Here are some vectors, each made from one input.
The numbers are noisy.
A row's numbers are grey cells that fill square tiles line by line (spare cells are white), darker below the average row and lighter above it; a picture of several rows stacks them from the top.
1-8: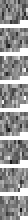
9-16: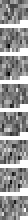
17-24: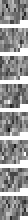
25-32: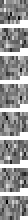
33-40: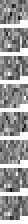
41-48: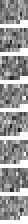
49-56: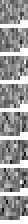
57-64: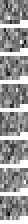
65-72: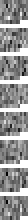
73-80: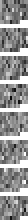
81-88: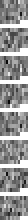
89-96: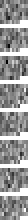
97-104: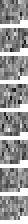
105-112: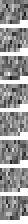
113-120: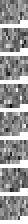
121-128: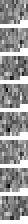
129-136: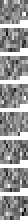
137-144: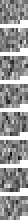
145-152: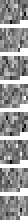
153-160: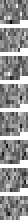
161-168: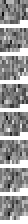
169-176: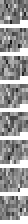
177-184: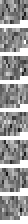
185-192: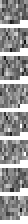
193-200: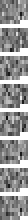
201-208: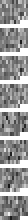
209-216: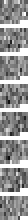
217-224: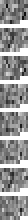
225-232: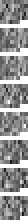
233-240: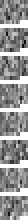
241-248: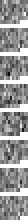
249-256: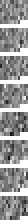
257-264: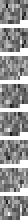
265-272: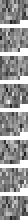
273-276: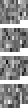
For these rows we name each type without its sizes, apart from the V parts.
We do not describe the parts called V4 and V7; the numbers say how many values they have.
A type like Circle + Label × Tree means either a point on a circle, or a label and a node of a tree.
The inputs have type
Label × V7 + Line × (Line + V4).
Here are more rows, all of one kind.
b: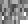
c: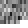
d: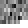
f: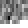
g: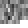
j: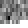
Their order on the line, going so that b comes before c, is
b, d, g, c, f, j.
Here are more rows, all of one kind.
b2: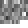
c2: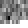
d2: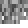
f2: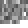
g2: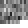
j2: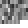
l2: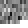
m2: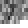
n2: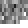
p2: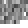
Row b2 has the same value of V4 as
d2, f2, n2 and p2.
